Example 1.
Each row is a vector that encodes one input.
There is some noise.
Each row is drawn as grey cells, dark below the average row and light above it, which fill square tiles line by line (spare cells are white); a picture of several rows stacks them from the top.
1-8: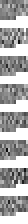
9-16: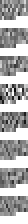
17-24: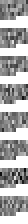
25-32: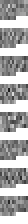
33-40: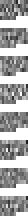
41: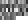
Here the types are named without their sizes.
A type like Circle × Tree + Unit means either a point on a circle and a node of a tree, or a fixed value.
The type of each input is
Bool × Bool × Bool.
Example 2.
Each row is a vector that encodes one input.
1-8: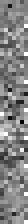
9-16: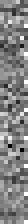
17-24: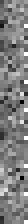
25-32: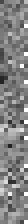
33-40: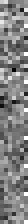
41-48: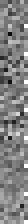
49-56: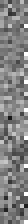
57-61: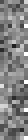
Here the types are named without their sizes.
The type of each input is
Circle + Unit.
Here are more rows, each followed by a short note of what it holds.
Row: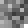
a fixed value
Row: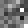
a fixed value
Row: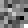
a point on a circle
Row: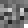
a point on a circle
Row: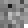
a point on a circle
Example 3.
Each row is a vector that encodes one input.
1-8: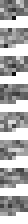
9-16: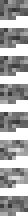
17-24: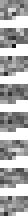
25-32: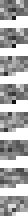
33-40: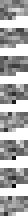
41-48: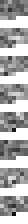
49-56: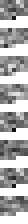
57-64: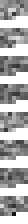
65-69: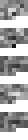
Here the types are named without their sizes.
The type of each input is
Line.
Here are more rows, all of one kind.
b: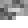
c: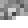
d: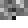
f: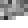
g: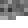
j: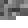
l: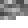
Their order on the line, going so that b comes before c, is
d, j, g, l, b, c, f.
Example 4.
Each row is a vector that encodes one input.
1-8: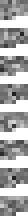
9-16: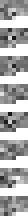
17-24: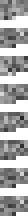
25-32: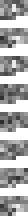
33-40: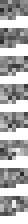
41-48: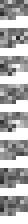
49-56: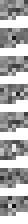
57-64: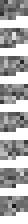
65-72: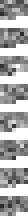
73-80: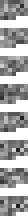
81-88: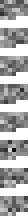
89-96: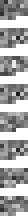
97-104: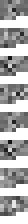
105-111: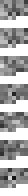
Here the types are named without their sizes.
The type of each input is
Line.
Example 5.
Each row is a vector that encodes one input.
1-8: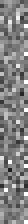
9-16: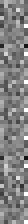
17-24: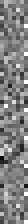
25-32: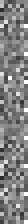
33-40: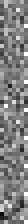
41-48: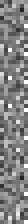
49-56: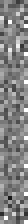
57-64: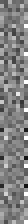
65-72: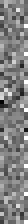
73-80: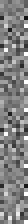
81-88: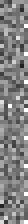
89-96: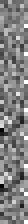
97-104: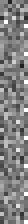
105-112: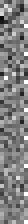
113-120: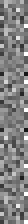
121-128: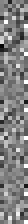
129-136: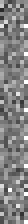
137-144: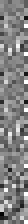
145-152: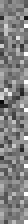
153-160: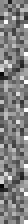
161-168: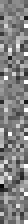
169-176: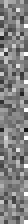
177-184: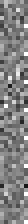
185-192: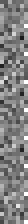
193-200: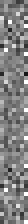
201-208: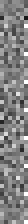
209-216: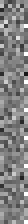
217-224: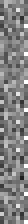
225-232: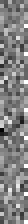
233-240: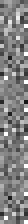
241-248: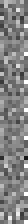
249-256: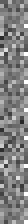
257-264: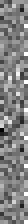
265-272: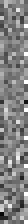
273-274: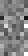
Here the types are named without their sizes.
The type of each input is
Line.
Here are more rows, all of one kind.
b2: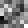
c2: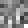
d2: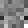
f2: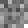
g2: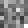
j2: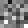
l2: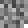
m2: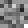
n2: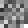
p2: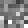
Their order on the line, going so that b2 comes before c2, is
b2, m2, d2, j2, n2, l2, f2, p2, c2, g2.
